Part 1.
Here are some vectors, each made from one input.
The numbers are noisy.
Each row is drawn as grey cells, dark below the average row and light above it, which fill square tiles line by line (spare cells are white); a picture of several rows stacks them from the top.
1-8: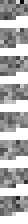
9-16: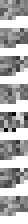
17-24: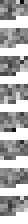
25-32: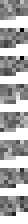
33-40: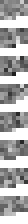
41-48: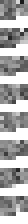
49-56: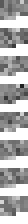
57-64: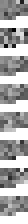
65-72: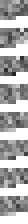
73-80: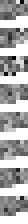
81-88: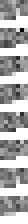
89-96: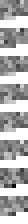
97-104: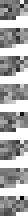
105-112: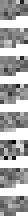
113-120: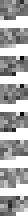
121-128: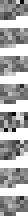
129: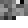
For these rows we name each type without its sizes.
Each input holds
a list of points on a line.
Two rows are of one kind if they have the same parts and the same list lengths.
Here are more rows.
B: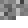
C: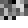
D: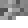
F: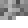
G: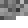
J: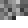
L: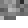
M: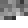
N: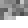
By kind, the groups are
B, G, J, M
C
D, F, L, N

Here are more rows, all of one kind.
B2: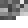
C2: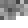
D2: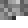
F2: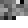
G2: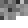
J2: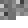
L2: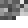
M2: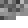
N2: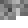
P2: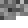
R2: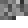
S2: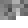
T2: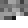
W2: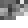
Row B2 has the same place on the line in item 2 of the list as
D2, M2, R2 and T2.
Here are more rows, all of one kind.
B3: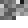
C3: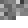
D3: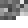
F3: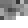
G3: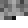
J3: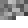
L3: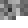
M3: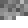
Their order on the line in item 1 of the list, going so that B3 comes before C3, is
B3, C3, L3, G3, J3, M3, F3, D3.
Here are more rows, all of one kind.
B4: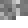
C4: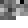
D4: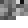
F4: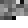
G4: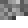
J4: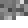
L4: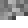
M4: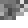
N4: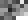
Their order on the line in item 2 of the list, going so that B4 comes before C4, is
M4, B4, D4, C4, N4, J4, G4, F4, L4.
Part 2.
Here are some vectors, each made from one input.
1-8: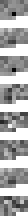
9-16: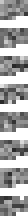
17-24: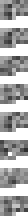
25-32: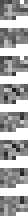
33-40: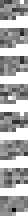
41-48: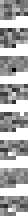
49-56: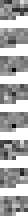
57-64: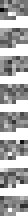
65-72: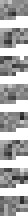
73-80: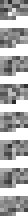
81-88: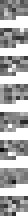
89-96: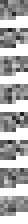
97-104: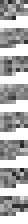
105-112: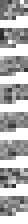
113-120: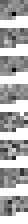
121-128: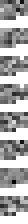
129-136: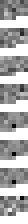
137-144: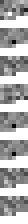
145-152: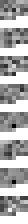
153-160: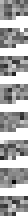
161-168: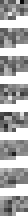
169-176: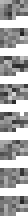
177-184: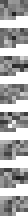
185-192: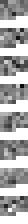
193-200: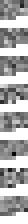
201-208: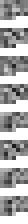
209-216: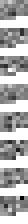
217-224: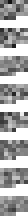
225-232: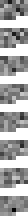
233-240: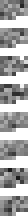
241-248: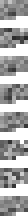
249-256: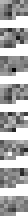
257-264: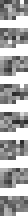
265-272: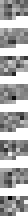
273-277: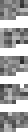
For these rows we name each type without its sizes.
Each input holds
either a point on a circle, or a fixed value, or a point on each of two lines.
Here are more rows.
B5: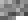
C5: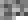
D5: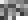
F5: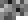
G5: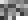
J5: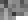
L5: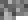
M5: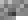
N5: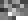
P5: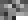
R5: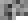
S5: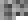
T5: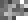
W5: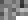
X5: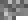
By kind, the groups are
B5, C5, J5, L5, M5, R5, S5, W5, X5
D5, G5
F5, N5, P5, T5

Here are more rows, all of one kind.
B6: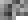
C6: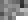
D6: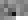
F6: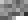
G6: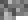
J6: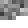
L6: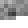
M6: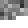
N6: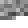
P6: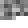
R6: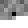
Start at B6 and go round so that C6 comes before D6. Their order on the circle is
B6, J6, M6, C6, G6, R6, D6, L6, N6, F6, P6.
